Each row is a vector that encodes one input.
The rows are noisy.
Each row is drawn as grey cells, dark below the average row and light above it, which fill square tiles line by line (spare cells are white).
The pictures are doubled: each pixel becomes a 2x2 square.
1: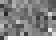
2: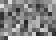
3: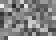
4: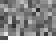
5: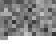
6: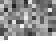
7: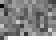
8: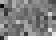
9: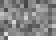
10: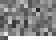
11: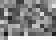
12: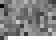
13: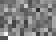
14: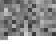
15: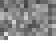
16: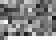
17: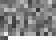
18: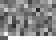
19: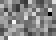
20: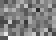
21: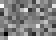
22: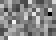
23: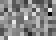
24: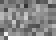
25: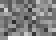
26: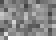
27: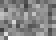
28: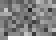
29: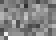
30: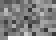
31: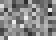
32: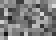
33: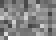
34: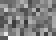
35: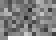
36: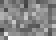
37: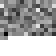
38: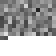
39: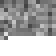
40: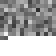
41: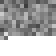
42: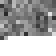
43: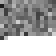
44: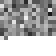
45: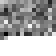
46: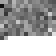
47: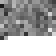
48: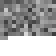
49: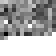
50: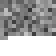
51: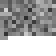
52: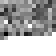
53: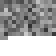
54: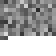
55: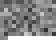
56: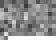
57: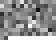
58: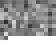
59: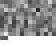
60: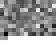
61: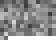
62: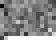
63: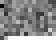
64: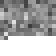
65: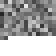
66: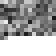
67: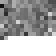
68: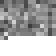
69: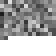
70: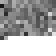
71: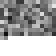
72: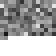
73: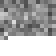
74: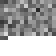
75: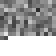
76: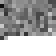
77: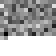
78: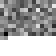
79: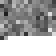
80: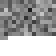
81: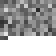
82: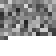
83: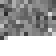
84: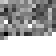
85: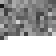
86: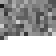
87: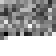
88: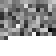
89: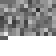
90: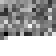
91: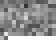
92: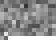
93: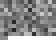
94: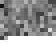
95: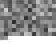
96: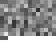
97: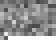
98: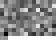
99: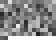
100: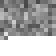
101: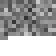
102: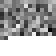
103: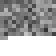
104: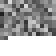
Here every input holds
one of 4 labels, together with either a point on a 5-point line, or a point on a 6-point line.
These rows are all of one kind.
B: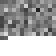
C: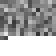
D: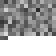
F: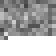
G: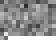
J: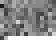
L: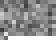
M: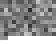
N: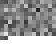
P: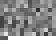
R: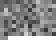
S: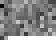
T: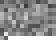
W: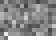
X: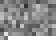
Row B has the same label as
C, D, N and P.
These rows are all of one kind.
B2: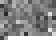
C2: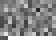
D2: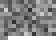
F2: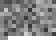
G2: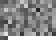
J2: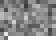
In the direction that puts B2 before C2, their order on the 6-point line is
B2, D2, C2, J2, F2, G2.
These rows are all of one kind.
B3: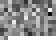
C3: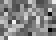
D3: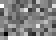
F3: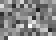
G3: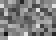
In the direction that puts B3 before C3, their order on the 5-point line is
F3, D3, B3, G3, C3.
